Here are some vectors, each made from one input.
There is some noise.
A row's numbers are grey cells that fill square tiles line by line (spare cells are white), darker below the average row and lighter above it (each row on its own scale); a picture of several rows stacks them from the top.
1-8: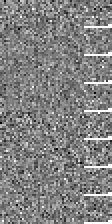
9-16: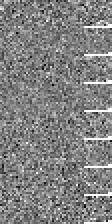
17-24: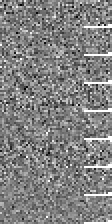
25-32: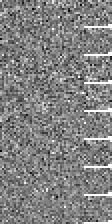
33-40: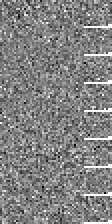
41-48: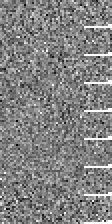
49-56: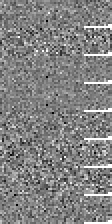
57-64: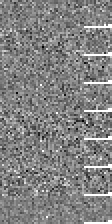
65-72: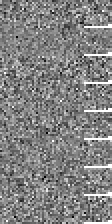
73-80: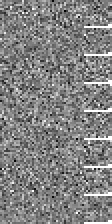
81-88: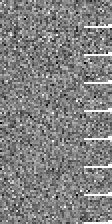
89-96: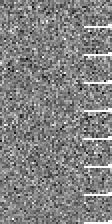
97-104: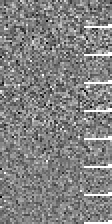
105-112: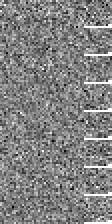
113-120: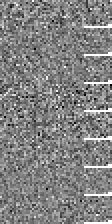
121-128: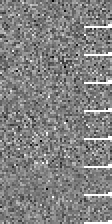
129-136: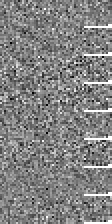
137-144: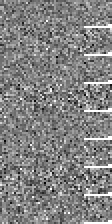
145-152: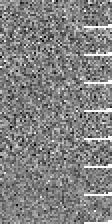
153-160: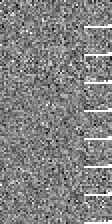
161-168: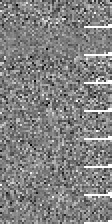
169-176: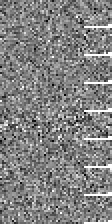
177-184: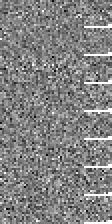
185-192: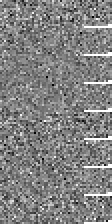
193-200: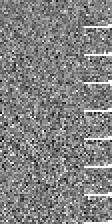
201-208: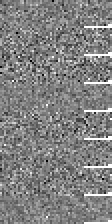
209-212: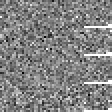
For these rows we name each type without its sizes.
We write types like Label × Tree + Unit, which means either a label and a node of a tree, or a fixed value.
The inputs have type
Bool × Bool × Bool × Bool × Bool × (Label + Line).
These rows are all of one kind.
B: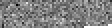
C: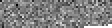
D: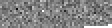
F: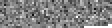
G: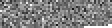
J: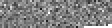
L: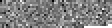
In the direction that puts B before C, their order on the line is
D, F, L, B, C, J, G.
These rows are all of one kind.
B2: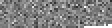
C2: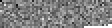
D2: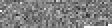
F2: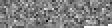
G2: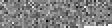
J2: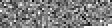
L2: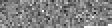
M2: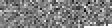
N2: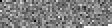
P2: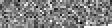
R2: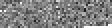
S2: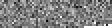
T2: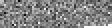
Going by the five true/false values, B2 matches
M2, P2, R2 and T2.
